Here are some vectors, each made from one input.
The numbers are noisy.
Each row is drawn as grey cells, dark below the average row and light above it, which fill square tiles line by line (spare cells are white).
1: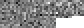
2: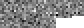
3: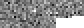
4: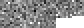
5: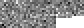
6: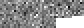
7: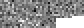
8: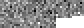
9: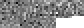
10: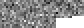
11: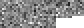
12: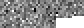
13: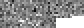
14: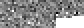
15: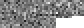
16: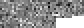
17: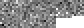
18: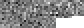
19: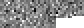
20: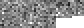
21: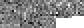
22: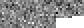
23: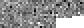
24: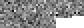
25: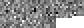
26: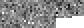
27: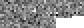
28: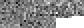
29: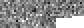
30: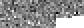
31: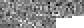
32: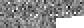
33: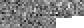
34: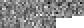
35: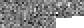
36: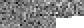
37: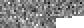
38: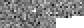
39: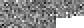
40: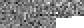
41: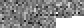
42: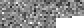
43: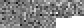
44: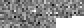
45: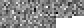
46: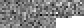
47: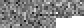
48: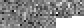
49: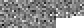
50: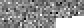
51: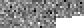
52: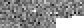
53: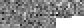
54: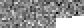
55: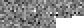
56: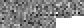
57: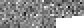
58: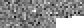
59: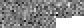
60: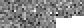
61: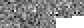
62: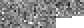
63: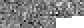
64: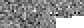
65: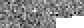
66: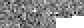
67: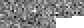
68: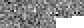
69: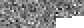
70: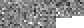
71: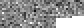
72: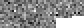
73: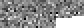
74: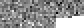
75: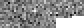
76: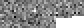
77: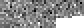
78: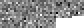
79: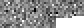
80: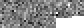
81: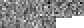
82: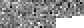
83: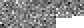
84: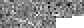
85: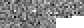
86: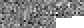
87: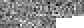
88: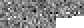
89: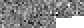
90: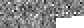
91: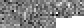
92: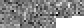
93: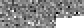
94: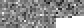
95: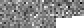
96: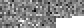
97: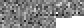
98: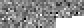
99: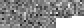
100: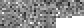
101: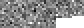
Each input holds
a point on a 10-point line and a true/false value, together with either a fixed value, or a node of a 10-node tree.
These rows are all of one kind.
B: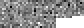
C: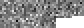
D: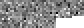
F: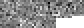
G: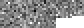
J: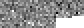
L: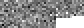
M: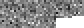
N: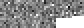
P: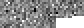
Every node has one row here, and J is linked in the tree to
D and M.
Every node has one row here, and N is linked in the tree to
C.
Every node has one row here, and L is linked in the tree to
G.
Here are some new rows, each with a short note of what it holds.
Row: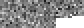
a point on a 10-point line, a node of a 10-node tree and a true/false value
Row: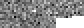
a point on a 10-point line and a true/false value
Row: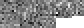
a point on a 10-point line and a true/false value
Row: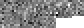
a point on a 10-point line and a true/false value
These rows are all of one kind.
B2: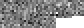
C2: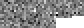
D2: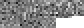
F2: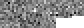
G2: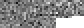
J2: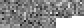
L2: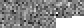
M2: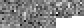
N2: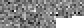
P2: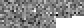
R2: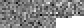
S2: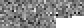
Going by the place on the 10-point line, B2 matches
C2, L2 and P2.
